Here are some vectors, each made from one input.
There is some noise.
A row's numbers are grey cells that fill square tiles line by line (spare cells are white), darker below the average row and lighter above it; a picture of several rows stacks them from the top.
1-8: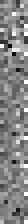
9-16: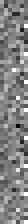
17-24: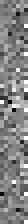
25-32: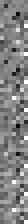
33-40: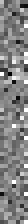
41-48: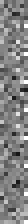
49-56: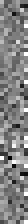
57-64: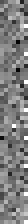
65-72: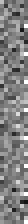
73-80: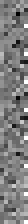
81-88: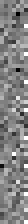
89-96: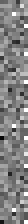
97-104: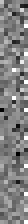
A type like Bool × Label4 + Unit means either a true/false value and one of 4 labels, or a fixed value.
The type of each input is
Tree13 + Unit.
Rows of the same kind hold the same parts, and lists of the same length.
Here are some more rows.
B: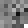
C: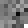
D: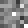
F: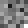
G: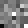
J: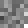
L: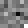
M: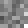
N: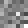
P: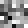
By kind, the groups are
B, C, D, F, G, J, L, M, N
P

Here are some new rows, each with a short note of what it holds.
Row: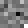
a node of a 13-node tree
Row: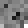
a node of a 13-node tree
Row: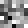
a fixed value
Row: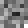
a node of a 13-node tree
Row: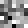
a fixed value
